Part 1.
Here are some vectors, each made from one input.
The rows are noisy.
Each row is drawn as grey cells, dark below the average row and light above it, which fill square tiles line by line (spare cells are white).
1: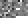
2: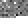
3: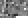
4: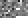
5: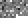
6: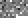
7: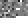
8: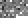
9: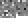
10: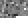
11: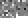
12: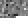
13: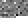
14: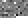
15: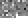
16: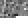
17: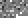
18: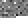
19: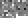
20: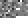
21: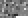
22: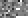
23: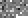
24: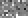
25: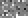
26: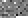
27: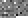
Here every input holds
one of 5 labels.
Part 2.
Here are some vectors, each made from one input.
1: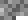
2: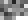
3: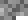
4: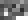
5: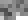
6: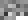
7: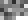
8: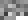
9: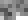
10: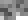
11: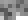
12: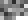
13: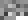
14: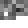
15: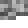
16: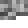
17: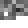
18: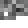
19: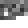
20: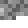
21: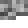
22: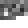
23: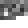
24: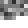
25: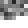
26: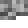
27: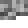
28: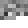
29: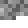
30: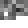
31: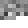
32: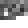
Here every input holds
a node of a 7-node tree.
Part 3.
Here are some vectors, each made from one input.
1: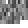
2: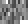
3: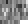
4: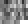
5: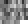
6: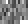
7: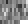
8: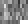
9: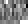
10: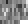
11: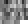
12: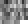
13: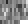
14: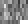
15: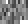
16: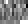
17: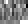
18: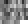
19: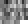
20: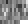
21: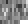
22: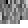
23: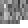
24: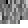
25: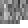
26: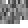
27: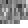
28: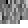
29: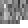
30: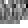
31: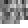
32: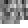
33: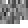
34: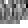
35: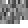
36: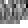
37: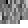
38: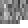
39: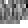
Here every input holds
a point on a 6-point line.
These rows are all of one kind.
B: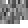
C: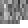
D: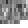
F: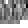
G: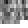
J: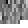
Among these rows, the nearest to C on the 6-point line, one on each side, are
B and D.
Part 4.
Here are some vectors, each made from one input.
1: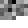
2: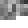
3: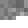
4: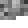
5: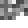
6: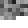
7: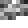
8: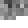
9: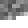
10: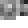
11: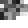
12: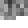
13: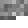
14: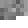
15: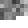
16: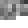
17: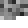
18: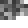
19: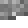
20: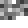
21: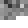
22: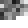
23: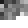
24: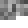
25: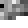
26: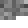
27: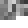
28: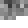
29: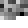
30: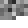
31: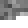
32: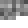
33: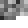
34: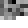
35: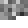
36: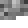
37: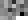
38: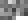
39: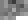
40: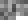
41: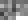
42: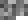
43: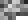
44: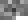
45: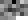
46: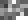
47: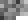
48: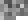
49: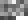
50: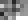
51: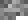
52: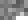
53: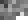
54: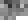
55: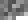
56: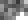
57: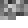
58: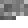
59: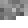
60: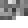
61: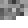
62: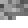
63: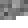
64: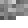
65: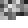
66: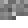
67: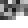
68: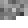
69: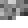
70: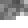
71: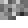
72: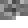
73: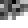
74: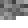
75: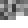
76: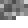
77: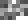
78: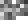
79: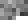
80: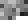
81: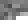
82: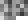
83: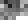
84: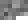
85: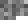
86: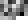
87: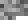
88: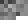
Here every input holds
one of 9 labels.
